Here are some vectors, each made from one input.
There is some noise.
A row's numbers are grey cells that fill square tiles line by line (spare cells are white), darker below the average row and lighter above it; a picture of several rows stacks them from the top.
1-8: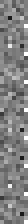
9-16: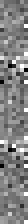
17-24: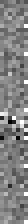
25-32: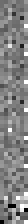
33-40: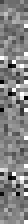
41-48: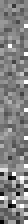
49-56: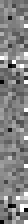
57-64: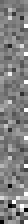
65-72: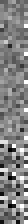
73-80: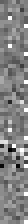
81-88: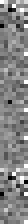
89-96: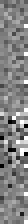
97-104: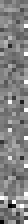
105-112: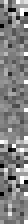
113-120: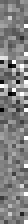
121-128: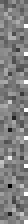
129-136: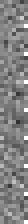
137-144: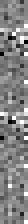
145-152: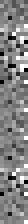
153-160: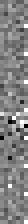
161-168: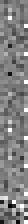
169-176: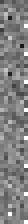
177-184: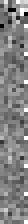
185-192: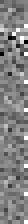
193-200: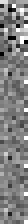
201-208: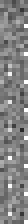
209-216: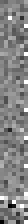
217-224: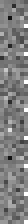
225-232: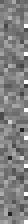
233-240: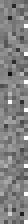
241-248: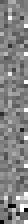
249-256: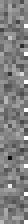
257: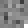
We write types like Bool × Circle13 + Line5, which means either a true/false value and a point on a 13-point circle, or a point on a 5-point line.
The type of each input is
Bool × (Line6 + Line7) × Line7 + Line4.
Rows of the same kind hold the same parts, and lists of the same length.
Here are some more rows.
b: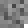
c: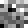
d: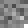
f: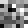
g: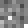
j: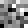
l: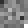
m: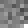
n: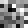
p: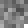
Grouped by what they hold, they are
b, p
c, f, j, n
d, g, l, m

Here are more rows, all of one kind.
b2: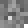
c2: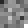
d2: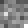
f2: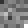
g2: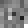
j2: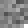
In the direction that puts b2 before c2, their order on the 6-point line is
g2, b2, c2, d2, j2, f2.
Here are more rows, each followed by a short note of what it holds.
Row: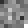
a point on a 6-point line, a point on a 7-point line and a true/false value
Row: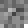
a point on each of two 7-point lines and a true/false value
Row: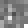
a point on each of two 7-point lines and a true/false value
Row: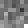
a point on each of two 7-point lines and a true/false value
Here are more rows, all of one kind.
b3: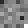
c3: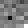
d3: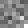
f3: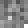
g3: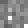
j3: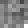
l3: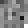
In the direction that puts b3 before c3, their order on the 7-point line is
b3, l3, g3, f3, j3, c3, d3.
